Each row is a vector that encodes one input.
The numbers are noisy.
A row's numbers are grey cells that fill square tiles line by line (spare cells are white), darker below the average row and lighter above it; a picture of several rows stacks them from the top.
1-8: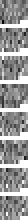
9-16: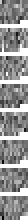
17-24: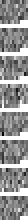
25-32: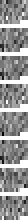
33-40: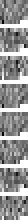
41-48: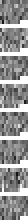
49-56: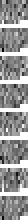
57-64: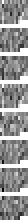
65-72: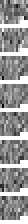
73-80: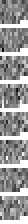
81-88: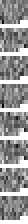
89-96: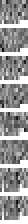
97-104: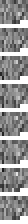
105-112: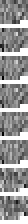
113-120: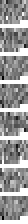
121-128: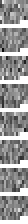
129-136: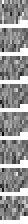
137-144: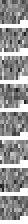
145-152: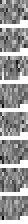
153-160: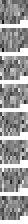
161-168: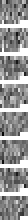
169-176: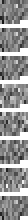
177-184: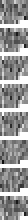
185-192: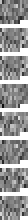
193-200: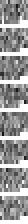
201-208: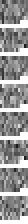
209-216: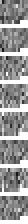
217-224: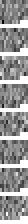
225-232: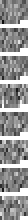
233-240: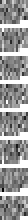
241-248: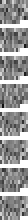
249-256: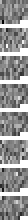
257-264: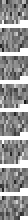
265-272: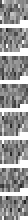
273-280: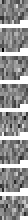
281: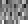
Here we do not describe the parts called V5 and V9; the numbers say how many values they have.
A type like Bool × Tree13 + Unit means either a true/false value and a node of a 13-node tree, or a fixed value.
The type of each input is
Bool × Line8 × V5 + V9.
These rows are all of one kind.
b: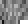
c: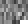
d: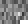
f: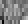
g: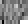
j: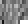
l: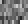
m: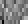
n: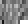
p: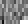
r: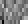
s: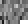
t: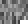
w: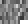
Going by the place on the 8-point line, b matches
f, m and r.
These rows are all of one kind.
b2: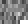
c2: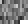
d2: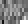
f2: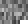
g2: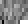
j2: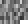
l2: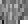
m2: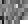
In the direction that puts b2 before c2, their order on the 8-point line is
f2, b2, d2, g2, l2, m2, j2, c2.
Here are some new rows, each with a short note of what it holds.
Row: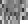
a value of V9
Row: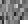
a point on an 8-point line, a true/false value and a value of V5
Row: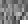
a point on an 8-point line, a true/false value and a value of V5
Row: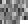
a value of V9
